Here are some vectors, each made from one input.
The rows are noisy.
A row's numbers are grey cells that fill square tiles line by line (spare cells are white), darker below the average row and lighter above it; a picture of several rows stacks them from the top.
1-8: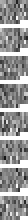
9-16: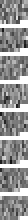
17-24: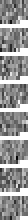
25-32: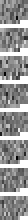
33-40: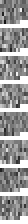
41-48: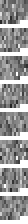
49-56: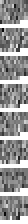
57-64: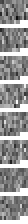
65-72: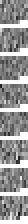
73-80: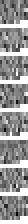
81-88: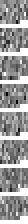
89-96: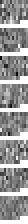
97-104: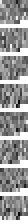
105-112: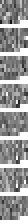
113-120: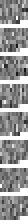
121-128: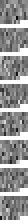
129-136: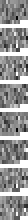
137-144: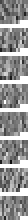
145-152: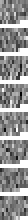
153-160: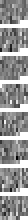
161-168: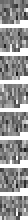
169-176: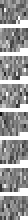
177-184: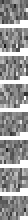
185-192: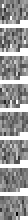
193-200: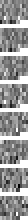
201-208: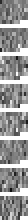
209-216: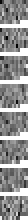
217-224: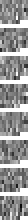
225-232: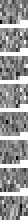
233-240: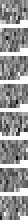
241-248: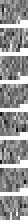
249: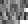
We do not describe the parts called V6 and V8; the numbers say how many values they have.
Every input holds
a point on a 7-point line, together with either a point on a 5-point line and a value of V6, or a node of a 9-node tree and a value of V8.
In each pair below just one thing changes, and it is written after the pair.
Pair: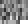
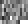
the place on the 5-point line
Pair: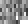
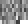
the place on the 7-point line
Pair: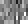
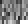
the place on the 7-point line
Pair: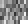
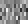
the value of V6
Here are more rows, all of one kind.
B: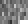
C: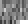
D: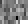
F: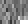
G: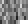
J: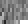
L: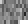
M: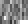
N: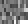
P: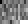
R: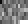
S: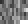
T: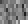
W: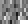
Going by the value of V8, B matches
F, P, R and S.
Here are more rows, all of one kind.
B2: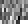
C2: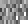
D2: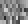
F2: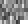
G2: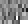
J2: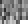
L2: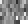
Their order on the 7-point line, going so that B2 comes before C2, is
B2, J2, F2, D2, G2, L2, C2.
